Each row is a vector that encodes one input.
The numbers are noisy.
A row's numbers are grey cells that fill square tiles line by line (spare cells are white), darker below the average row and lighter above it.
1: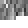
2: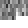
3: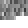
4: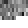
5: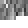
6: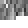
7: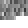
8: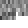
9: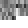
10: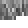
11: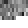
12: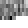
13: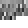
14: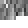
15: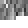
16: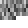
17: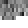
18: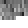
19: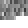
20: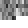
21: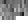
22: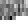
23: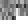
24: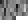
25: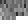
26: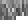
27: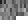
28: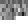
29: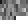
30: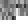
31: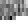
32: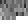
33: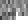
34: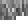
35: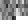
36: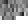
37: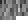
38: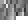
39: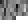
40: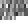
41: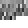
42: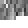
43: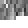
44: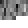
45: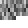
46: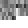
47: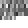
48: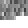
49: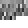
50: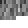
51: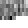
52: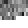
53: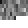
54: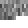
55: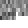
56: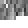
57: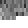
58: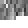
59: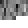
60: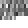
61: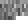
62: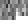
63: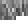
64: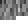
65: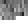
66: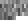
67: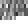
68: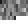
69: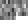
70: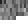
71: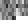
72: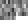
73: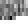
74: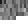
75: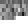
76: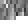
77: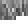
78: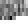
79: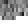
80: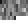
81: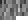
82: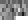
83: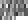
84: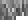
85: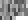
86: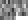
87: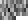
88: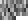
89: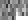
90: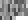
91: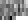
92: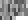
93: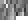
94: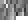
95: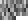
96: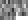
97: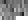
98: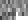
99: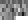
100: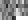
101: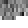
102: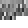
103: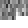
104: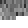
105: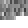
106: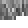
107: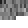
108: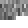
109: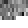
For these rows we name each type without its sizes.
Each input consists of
either a fixed value, or a node of a tree, or three true/false values.
